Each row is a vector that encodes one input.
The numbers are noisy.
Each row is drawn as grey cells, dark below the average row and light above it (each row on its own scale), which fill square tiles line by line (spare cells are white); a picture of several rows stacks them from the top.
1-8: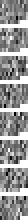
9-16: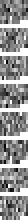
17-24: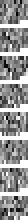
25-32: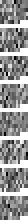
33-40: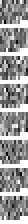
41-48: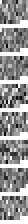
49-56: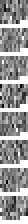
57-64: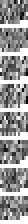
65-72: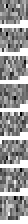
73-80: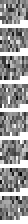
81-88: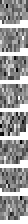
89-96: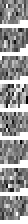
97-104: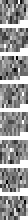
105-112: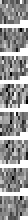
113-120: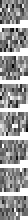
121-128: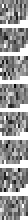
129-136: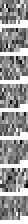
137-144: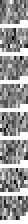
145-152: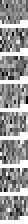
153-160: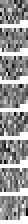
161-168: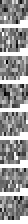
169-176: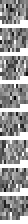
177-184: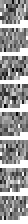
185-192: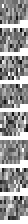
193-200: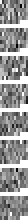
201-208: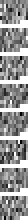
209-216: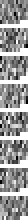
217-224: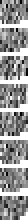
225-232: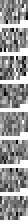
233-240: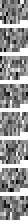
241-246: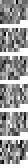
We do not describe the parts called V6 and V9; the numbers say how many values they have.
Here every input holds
either a point on a 3-point line and a point on a 5-point line, or a point on a 7-point line, three true/false values and a value of V6, or a value of V9.
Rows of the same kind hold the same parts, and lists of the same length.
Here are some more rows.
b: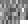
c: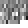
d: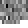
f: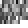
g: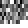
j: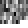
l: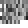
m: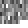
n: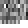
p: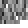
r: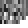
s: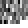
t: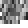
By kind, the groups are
b, c, d, l, n, t
f, g, m, p
j, r, s

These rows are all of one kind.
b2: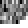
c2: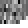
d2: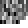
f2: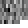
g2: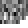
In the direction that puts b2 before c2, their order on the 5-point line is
f2, d2, b2, c2, g2.
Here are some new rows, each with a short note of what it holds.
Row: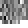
a value of V9
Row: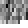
a value of V9
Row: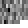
a point on a 3-point line and a point on a 5-point line
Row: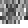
a value of V9
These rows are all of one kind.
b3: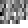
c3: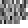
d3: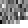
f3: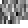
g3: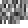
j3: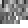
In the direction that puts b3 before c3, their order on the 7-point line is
b3, j3, c3, d3, g3, f3.
